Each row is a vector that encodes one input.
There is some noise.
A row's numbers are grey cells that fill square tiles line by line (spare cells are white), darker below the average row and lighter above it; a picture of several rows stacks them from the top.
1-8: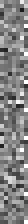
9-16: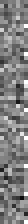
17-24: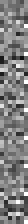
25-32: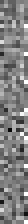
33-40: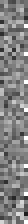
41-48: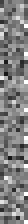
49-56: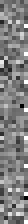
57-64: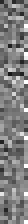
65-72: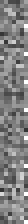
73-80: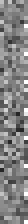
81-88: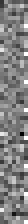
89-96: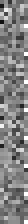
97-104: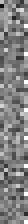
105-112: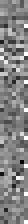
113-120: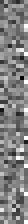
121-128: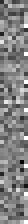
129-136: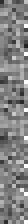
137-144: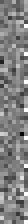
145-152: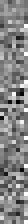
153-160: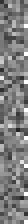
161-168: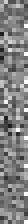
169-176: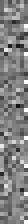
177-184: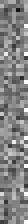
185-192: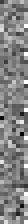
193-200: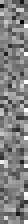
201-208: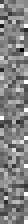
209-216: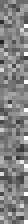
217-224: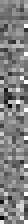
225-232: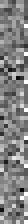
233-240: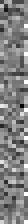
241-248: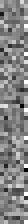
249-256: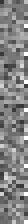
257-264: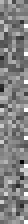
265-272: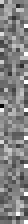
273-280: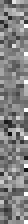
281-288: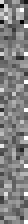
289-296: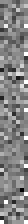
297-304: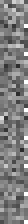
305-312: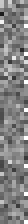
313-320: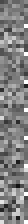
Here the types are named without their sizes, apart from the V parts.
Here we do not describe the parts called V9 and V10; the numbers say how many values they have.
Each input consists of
either a point on a line and a true/false value, or a value of V9 and a value of V10.
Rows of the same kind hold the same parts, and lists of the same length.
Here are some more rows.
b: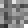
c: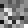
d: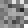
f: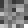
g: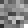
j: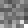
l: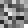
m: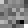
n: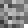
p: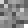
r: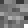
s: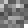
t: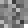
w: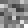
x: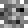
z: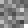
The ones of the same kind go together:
b, c, f, g, j, l, n, r, s, w
d, m, p, t, x, z

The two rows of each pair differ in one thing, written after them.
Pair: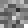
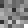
the value of V10
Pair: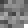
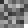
the value of V9
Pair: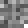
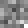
the value of V9
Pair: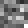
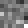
the value of V10
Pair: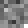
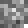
the value of V9
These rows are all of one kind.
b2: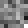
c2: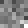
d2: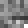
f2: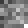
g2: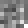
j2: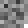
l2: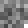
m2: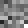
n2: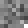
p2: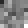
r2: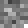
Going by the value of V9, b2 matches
d2, l2 and n2.
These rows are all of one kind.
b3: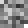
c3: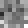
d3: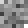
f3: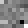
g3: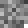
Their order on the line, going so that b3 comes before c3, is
g3, b3, d3, c3, f3.
